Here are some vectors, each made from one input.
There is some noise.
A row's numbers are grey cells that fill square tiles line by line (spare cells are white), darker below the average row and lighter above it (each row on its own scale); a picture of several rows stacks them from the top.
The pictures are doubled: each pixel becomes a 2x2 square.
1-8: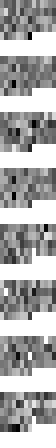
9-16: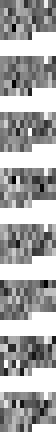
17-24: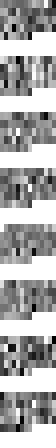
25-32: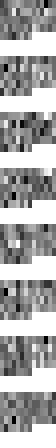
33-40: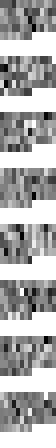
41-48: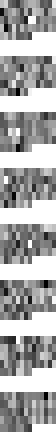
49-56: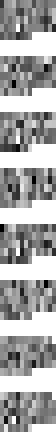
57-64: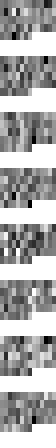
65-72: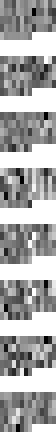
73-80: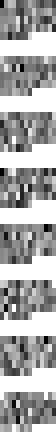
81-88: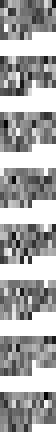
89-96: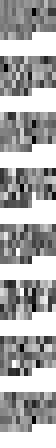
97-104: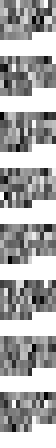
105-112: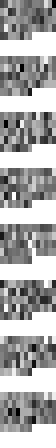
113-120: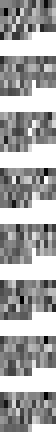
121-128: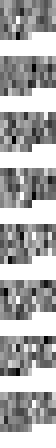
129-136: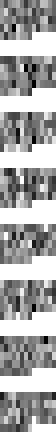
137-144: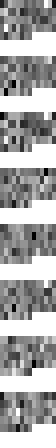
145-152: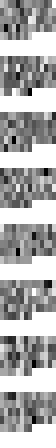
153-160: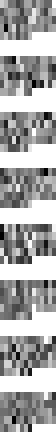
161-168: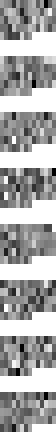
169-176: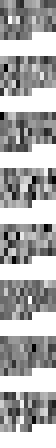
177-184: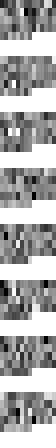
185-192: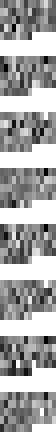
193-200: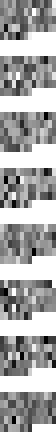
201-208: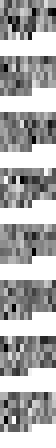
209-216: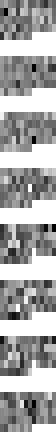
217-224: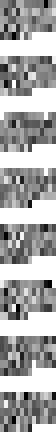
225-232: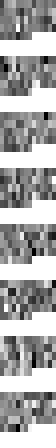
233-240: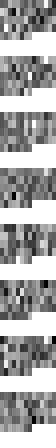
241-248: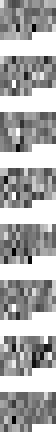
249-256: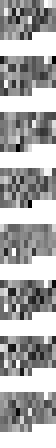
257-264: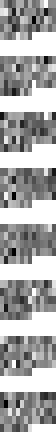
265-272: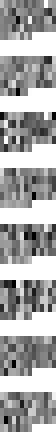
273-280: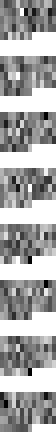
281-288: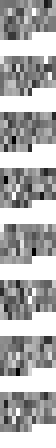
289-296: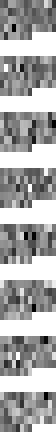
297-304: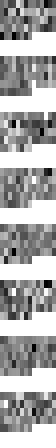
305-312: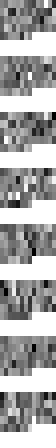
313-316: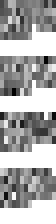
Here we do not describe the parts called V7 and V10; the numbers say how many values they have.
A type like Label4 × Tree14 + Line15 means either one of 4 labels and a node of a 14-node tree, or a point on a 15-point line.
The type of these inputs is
Bool × Line9 × V7 × V10.
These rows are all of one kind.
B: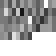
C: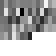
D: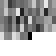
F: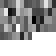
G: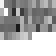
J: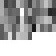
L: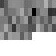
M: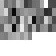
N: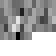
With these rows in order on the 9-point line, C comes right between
B and D.
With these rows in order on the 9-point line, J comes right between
F and M.
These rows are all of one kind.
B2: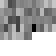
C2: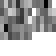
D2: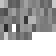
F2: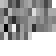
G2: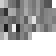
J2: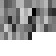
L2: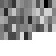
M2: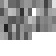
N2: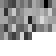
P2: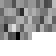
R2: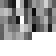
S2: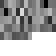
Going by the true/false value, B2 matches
J2 and R2.
